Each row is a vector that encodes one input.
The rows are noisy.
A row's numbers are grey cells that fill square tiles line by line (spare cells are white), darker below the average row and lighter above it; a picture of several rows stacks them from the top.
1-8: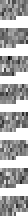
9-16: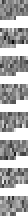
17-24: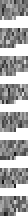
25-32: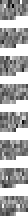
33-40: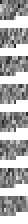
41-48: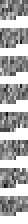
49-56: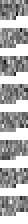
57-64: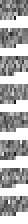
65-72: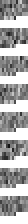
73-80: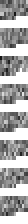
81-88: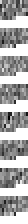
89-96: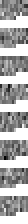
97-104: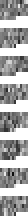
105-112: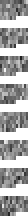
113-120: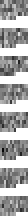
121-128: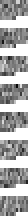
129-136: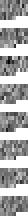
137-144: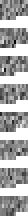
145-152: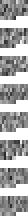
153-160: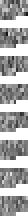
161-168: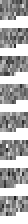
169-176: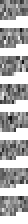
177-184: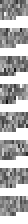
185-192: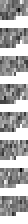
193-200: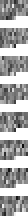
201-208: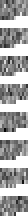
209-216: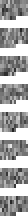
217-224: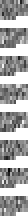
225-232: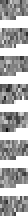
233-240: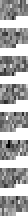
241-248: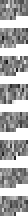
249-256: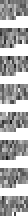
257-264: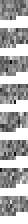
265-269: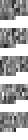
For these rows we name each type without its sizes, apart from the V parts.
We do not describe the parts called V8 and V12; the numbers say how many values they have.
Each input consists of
a true/false value and a value of V8, together with either a point on a circle, or a value of V12.
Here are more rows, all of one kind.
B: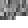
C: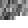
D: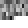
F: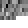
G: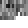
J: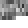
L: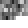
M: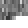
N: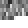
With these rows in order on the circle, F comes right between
G and N.
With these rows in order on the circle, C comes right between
B and L.
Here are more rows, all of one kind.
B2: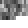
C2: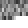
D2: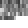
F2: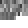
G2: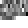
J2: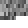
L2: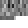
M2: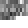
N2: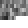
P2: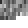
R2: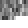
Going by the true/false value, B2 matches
G2, L2, M2 and R2.
